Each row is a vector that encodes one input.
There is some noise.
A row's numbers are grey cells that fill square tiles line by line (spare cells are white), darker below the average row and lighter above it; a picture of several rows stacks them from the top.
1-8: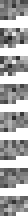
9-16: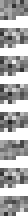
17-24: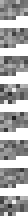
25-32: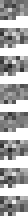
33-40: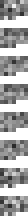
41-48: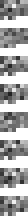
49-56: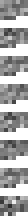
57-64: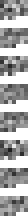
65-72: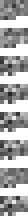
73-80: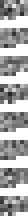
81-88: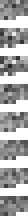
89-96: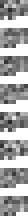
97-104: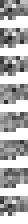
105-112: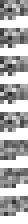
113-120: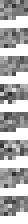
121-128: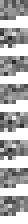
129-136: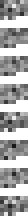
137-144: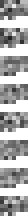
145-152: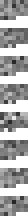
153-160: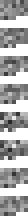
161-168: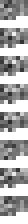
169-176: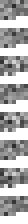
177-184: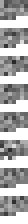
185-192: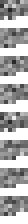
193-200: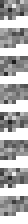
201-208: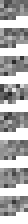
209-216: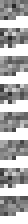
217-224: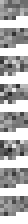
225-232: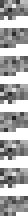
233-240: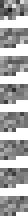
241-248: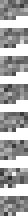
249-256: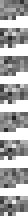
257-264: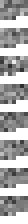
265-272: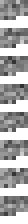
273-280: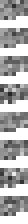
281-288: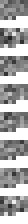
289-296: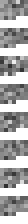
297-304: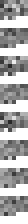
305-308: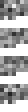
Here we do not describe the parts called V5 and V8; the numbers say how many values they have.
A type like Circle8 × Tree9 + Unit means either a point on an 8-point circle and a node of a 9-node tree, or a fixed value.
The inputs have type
Line7 × Line7 × Line7 × V5 + V8.
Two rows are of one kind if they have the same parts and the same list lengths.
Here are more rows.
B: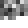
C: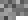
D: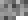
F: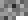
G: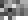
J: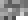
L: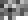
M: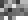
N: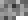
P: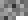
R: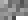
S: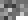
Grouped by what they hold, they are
B, G, L, M
C, D, F, J, N, P, R, S

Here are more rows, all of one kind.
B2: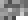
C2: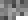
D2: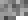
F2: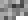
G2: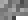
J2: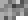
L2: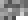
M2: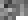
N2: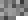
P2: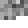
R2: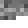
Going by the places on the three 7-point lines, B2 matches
J2, L2 and P2.
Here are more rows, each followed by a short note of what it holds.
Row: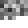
a value of V8
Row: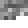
a point on each of three 7-point lines and a value of V5
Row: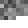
a point on each of three 7-point lines and a value of V5
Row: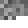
a point on each of three 7-point lines and a value of V5
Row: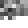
a value of V8
